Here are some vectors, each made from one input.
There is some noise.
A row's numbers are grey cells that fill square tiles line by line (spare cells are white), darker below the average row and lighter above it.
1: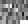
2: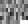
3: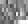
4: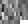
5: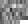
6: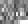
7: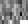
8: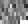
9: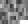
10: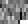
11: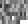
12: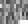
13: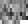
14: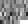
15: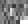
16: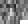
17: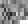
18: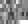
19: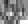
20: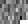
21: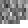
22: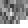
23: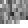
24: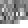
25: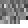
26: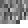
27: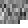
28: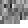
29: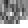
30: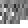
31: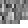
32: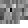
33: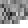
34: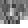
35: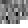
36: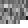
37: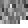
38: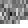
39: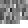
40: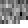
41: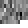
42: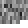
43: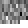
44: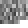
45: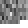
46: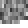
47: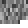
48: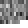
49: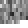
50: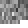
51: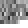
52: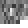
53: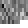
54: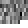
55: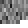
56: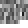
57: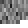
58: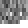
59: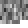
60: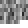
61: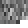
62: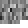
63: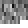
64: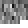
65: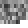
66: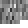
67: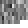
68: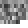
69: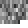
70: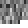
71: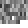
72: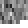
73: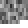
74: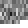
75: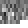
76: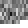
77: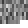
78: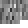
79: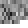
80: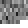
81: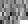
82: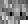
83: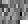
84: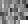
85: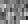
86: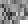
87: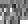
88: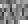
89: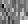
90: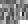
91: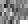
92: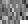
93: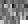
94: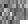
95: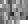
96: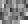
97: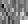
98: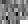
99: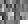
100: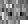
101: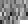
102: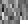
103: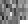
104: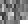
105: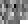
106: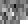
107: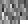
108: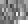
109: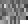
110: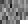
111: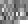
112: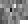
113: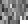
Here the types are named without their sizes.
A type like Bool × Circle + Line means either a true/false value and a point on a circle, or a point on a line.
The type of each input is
(Bool × Bool × Bool × Bool + Unit) × Circle.
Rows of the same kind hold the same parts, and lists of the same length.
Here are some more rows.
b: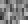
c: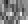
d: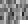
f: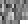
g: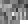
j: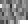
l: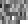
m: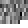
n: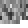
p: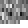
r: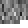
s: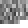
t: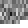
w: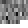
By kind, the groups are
b, c, d, f, g, j, l, m, n, p, r, w
s, t

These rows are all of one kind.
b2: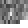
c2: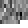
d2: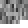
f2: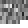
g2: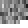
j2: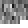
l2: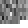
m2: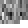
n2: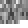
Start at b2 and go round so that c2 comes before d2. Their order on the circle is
b2, m2, f2, c2, n2, l2, d2, g2, j2.
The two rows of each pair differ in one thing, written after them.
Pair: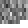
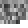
the place on the circle
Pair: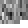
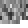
one of the four true/false values
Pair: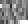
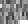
one of the four true/false values
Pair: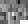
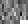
the place on the circle
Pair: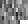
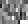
the place on the circle
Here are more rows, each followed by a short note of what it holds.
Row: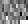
a point on a circle and four true/false values
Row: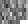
a point on a circle and four true/false values
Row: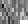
a point on a circle
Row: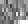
a point on a circle
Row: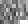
a point on a circle
